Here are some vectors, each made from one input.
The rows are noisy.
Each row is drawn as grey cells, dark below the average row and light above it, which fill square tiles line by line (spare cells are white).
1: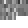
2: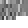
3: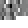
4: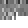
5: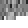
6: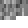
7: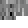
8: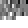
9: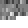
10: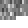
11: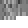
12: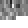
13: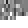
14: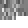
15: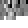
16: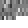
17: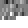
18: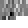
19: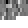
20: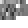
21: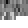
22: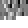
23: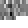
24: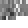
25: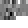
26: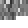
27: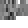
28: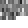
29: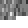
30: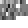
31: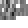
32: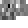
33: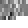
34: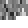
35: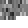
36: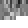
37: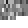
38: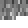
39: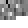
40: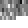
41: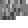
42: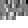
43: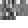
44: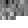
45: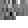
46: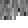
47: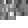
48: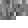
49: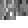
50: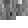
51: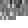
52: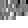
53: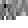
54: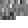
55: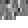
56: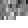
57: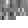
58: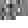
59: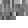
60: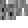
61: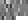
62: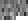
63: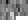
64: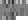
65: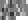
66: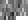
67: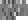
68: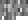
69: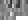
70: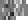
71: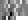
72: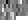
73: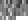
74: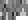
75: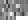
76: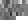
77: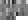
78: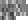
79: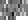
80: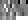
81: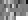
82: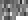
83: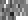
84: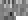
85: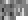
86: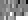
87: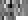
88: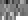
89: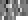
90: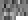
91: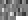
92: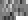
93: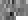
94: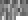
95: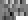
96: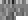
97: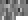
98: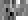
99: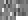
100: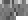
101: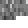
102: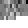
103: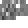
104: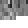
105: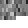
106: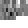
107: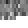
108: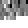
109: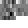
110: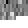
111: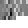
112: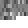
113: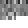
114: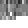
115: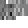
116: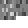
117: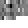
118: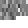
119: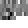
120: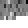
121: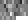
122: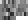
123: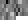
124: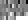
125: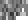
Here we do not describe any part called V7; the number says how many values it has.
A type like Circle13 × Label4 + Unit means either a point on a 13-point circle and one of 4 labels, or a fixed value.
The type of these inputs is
Bool × (Line3 × Line4 + V7).
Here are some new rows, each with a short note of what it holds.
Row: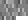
a point on a 3-point line, a point on a 4-point line and a true/false value
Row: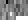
a true/false value and a value of V7
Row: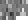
a point on a 3-point line, a point on a 4-point line and a true/false value
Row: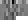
a true/false value and a value of V7
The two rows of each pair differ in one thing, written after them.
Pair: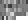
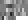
the true/false value
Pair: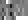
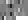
the place on the 3-point line
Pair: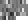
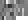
the place on the 4-point line
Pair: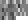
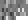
the place on the 3-point line
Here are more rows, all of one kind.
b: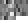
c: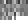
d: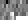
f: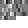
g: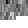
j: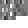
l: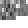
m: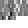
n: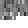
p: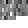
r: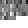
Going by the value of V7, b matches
f, j, p and r.
